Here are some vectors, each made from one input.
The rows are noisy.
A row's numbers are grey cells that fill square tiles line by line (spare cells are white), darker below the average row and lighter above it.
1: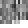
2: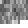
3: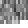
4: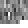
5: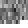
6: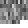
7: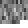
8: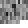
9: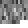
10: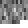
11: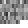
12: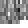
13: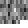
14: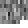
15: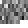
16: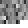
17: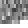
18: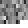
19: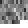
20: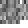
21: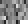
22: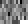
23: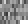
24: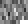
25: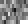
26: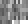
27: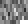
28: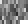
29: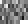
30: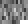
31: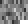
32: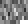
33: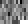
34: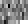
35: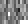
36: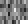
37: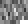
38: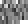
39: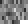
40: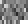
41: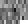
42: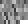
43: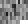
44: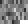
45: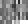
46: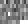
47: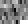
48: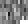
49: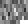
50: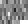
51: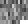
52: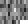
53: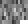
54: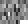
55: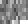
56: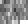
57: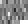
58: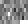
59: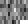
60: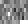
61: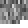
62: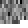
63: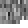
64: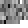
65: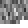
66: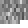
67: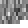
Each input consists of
a point on a 7-point line, together with either a fixed value, or a node of a 9-node tree.
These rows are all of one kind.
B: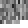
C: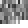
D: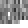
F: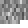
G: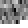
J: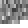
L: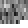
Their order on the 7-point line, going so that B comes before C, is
G, L, B, D, J, F, C.
